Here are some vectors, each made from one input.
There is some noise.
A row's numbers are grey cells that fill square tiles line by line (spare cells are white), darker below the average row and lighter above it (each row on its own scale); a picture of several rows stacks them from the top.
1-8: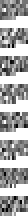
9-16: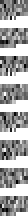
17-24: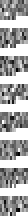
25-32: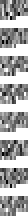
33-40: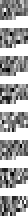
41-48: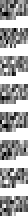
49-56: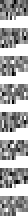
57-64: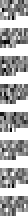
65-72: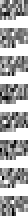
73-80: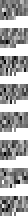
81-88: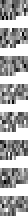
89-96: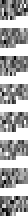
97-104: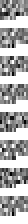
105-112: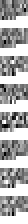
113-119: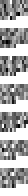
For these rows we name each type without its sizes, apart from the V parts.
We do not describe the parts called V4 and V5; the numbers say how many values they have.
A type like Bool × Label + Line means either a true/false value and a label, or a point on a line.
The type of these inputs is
Bool × Label × V4 + V5.
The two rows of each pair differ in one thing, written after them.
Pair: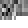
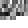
the value of V4
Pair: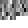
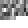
the true/false value
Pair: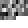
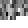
the true/false value
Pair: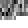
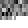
the label
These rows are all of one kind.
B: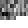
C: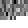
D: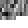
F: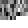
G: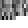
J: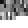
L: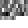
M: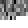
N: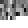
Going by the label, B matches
C and G.
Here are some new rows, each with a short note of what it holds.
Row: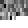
a label, a true/false value and a value of V4
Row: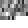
a value of V5
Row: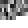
a label, a true/false value and a value of V4
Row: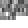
a value of V5
